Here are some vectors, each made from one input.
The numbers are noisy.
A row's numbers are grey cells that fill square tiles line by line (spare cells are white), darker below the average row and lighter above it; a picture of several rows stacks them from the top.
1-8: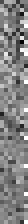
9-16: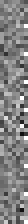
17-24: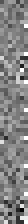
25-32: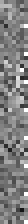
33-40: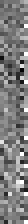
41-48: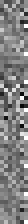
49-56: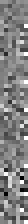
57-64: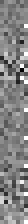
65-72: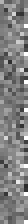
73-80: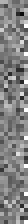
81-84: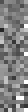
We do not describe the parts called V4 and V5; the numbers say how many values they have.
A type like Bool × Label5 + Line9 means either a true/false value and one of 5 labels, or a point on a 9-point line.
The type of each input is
Bool × Circle6 + V4 × V5.
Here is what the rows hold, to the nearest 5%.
About 65% of them hold a point on a 6-point circle and a true/false value. The rest hold a value of V4 and a value of V5.
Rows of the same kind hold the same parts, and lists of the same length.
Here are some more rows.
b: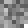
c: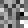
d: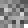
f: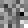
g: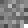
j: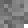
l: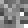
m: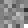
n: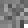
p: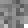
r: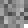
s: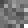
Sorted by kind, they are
b, c, d, f, j, l, n, p, s
g, m, r

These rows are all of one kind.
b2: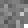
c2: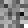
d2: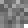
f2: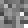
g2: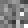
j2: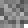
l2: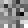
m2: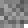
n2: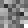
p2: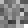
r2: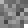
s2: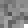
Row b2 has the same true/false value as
f2 and r2.
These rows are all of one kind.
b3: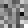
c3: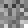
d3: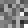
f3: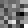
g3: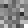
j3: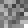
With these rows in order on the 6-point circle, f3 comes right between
d3 and j3.
